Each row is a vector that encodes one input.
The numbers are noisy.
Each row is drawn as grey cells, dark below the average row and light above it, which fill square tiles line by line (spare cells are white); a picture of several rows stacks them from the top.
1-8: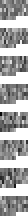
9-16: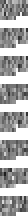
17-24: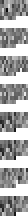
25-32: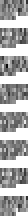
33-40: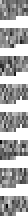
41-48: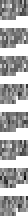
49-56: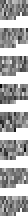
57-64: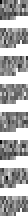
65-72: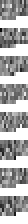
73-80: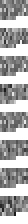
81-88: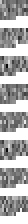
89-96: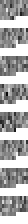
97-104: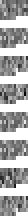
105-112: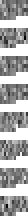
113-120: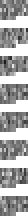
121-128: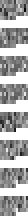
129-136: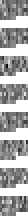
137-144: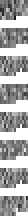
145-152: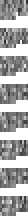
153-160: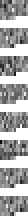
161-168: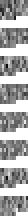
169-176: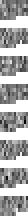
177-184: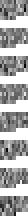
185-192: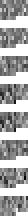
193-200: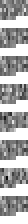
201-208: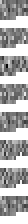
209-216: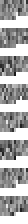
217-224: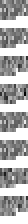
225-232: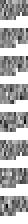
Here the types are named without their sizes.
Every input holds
a label.
